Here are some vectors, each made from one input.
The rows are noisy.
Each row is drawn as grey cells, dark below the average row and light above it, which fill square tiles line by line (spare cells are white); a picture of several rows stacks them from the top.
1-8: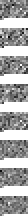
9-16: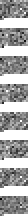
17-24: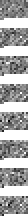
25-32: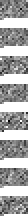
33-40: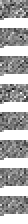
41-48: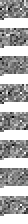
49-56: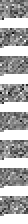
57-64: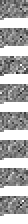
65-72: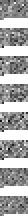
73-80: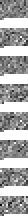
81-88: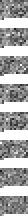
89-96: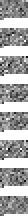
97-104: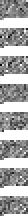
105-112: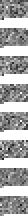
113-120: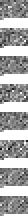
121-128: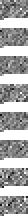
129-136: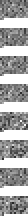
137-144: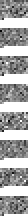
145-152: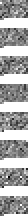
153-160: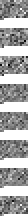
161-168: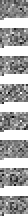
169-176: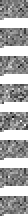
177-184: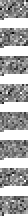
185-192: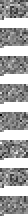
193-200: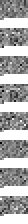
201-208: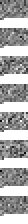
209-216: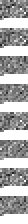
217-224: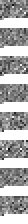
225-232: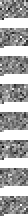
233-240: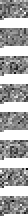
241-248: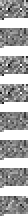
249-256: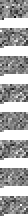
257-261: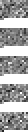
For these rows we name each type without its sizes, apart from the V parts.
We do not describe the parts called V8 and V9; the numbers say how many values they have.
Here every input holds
a true/false value, together with either a point on a line and a value of V8, or a value of V9.
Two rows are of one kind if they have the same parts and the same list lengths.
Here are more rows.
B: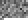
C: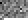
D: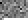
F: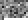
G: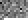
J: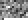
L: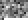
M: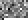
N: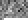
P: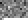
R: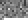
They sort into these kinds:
B, C, D, F, G, J, L, N, P, R
M

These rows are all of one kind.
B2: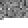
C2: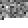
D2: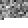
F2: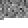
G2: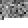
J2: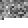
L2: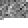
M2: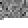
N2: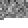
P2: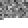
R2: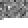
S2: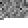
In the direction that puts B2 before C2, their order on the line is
R2, M2, B2, G2, S2, C2, F2, N2, P2, J2, D2, L2.
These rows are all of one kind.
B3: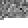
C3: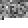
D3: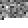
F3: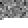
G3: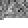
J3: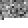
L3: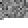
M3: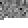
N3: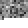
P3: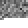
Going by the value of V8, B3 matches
J3, N3 and P3.
